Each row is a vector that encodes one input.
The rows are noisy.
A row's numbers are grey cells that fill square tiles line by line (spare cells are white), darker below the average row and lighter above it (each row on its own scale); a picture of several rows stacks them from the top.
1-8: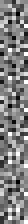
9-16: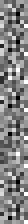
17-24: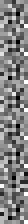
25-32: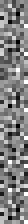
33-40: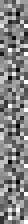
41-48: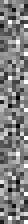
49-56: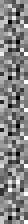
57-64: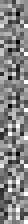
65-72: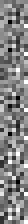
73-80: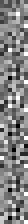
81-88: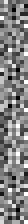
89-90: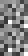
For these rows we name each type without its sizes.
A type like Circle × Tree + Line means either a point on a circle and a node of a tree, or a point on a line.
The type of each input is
Circle + Line.
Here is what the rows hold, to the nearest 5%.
About 60% of them hold a point on a circle. The rest hold a point on a line.
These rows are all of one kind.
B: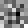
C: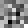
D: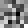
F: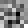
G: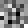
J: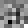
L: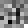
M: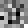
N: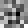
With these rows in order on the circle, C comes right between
D and J.
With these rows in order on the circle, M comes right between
G and L.
